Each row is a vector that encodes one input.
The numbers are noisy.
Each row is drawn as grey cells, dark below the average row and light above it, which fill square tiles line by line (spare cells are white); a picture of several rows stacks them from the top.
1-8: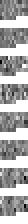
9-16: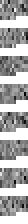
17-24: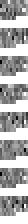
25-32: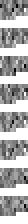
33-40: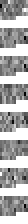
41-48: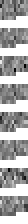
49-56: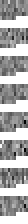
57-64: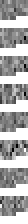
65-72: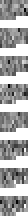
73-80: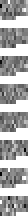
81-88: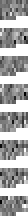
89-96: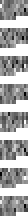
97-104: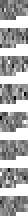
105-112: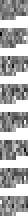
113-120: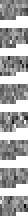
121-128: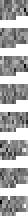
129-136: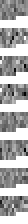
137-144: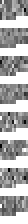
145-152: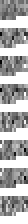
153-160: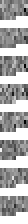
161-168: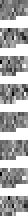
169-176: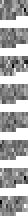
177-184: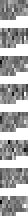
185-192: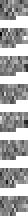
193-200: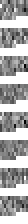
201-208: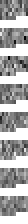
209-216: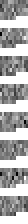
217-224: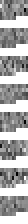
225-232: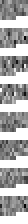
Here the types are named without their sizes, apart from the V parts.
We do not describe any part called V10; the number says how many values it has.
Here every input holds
a point on a line, together with either a point on a line and four true/false values, or a value of V10.
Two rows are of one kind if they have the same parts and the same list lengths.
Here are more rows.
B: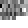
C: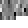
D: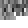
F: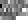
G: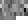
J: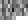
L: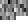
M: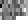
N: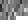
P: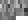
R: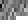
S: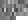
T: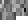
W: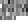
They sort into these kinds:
B, C, F, G, M, N, P, R, S, T
D, J, L, W

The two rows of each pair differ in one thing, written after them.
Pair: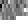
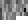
the place on one of the two lines
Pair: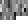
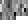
one of the four true/false values
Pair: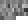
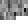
the place on one of the two lines
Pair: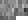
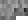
one of the four true/false values
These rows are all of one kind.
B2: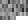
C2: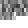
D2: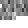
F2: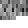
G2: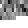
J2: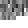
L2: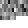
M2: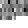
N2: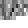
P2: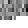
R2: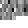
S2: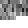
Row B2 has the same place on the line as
D2, F2, P2 and S2.
